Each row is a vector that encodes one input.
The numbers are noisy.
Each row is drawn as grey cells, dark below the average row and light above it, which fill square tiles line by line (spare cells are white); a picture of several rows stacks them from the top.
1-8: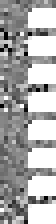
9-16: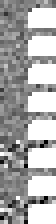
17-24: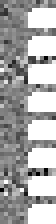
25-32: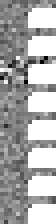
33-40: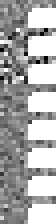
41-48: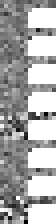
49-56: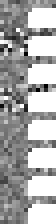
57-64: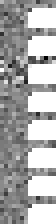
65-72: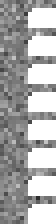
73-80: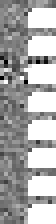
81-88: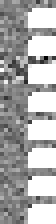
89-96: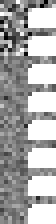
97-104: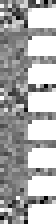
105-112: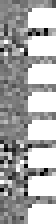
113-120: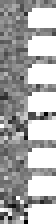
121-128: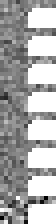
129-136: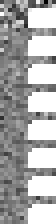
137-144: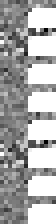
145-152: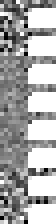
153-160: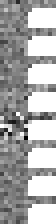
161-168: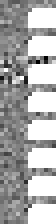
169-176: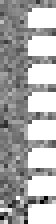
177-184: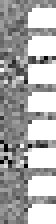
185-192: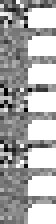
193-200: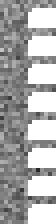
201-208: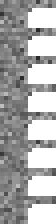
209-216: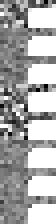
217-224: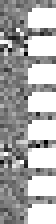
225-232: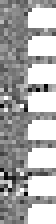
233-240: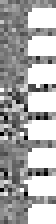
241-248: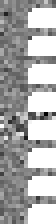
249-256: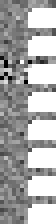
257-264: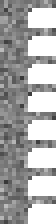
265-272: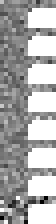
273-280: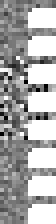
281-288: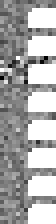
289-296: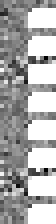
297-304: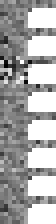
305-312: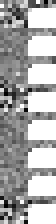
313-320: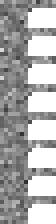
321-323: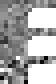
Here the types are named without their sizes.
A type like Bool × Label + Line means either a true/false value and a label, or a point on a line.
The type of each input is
Circle + Label + Tree.
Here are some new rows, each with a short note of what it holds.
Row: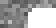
a node of a tree
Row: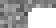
a node of a tree
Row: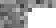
a label
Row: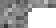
a node of a tree
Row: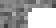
a node of a tree
